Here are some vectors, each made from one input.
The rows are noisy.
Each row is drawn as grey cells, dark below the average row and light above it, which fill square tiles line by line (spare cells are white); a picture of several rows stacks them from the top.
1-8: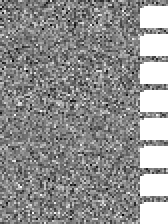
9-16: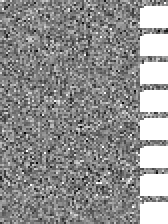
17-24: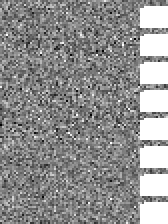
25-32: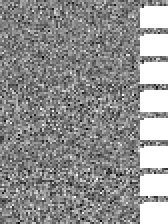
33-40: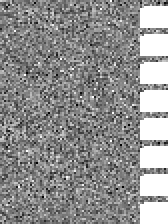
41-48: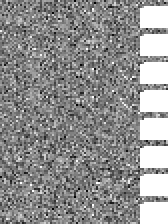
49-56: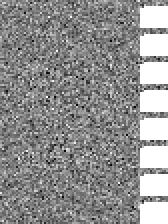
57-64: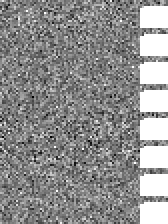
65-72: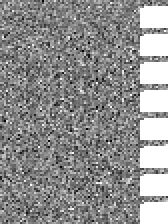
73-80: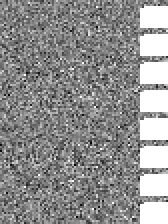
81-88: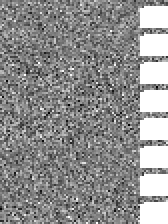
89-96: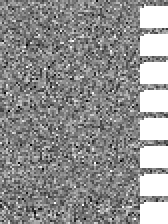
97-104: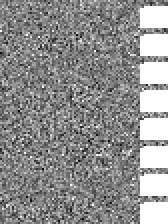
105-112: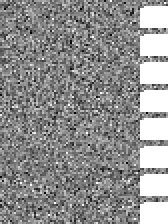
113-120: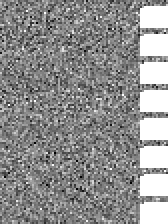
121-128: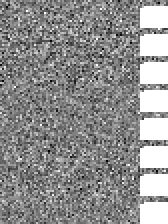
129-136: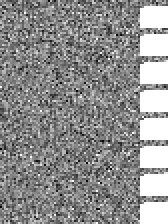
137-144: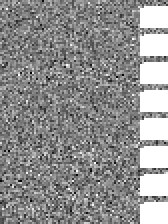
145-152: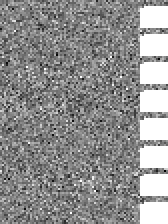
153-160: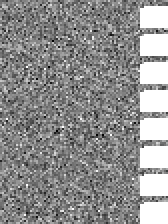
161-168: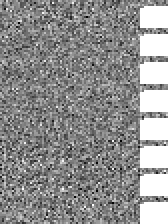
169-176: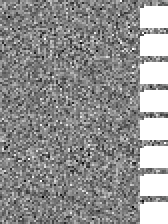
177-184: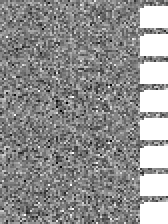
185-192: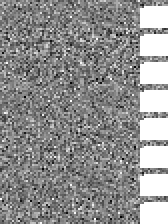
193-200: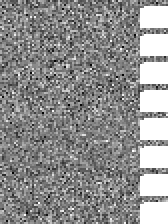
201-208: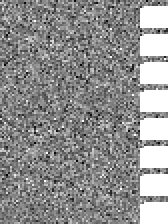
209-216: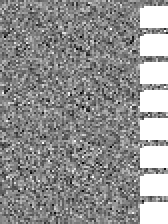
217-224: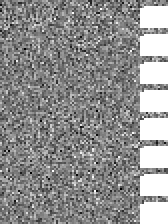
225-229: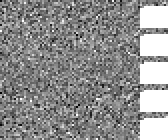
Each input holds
either a point on a 13-point circle, or a point on a 19-point circle, or a point on a 20-point circle, or a fixed value.
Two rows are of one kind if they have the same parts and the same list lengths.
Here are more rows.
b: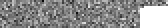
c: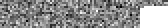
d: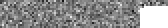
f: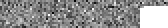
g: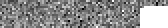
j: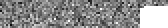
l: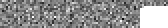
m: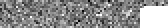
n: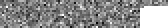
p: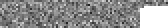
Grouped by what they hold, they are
b, d, p
c
f, l
g, j, m, n

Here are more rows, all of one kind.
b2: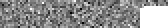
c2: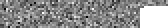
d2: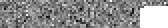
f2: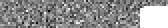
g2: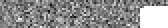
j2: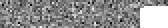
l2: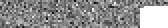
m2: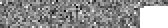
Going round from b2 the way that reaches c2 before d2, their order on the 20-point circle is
b2, c2, j2, m2, l2, g2, f2, d2.
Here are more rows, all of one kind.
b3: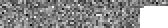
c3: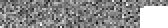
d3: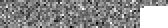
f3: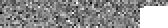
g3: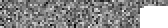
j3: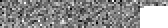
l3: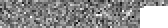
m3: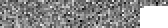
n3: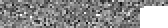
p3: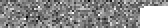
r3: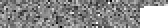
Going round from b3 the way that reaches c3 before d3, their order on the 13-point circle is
b3, m3, j3, c3, d3, p3, r3, f3, l3, n3, g3.
